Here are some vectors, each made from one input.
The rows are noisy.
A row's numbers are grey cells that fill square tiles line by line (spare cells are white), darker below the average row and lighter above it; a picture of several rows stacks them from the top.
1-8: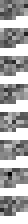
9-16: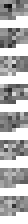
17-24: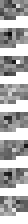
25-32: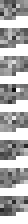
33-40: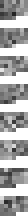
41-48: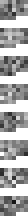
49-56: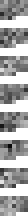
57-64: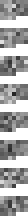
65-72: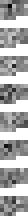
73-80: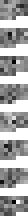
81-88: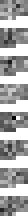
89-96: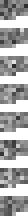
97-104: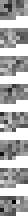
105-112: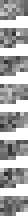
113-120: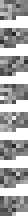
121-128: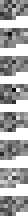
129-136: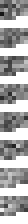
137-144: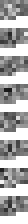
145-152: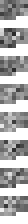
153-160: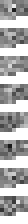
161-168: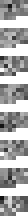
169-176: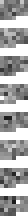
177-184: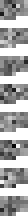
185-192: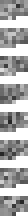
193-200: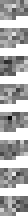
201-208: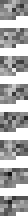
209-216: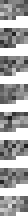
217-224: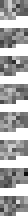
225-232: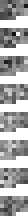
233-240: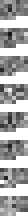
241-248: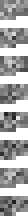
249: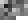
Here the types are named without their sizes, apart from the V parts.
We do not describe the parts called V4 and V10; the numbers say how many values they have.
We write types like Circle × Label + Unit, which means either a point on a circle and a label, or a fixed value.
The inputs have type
Bool × Bool × Bool × (Line + V10) × V4.
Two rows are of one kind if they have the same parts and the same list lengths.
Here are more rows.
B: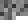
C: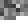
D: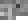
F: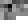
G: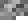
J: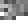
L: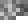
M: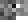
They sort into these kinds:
B, C, F, M
D, G, J, L

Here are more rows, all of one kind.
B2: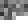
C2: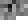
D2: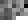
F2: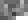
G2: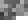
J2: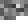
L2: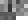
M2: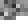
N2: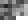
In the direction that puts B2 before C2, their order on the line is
M2, J2, B2, D2, G2, F2, L2, N2, C2.
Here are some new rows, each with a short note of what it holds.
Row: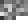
three true/false values, a value of V4 and a value of V10
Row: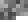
a point on a line, three true/false values and a value of V4
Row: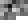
a point on a line, three true/false values and a value of V4
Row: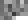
a point on a line, three true/false values and a value of V4
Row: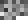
three true/false values, a value of V4 and a value of V10
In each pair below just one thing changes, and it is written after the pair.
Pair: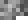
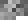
the value of V4
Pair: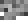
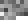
the value of V4
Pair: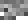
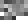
one of the three true/false values
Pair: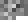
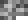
the value of V4
